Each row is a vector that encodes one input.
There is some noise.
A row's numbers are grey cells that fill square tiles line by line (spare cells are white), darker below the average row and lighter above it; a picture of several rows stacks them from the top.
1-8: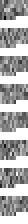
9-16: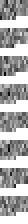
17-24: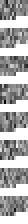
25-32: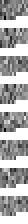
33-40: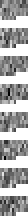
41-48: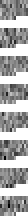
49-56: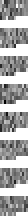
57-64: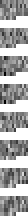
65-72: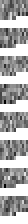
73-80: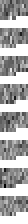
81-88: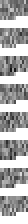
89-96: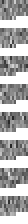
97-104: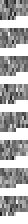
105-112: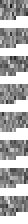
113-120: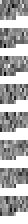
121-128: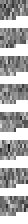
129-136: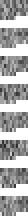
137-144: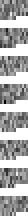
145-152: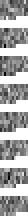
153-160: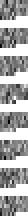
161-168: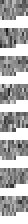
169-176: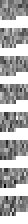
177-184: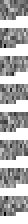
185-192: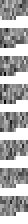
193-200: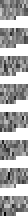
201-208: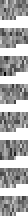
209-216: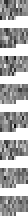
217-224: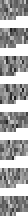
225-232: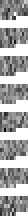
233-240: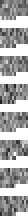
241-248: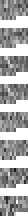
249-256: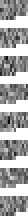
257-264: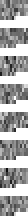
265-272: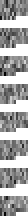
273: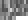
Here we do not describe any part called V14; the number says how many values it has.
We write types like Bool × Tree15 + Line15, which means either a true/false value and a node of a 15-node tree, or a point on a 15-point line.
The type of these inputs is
Label8 × V14 + Tree11.
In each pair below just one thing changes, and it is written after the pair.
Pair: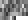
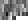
the value of V14
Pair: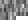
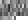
the label
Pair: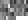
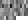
the label
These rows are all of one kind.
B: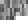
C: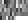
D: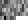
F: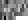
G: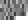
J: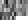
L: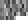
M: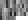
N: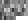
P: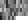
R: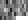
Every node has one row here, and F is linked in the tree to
D, N and R.
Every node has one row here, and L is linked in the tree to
B, G and M.
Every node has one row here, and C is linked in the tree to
P.
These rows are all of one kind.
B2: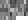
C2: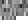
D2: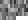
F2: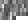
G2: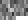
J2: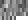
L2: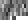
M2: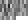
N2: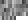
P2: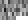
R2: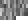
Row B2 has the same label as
D2 and G2.
